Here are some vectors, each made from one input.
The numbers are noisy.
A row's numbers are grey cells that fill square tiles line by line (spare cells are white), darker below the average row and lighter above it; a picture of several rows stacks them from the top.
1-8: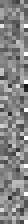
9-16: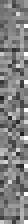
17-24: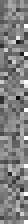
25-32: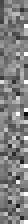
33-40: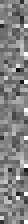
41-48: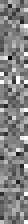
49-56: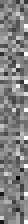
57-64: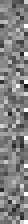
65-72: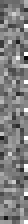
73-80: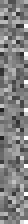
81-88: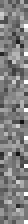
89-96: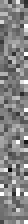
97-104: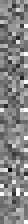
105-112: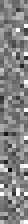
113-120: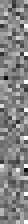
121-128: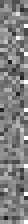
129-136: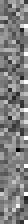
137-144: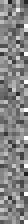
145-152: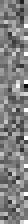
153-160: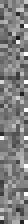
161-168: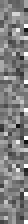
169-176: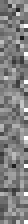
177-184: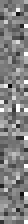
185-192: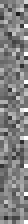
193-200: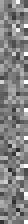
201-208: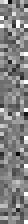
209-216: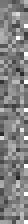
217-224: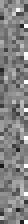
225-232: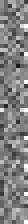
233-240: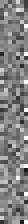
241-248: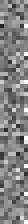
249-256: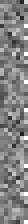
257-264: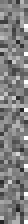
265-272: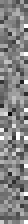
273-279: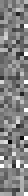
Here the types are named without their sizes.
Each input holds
a list of points on a line.
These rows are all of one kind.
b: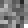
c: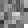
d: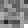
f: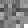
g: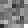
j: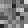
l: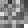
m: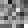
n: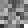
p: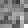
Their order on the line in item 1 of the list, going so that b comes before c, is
l, m, n, j, b, g, c, f, p, d.
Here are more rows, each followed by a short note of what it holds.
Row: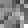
a list of three items
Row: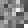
a list of two items
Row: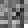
a list of three items
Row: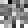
the empty list
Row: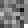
a list of three items
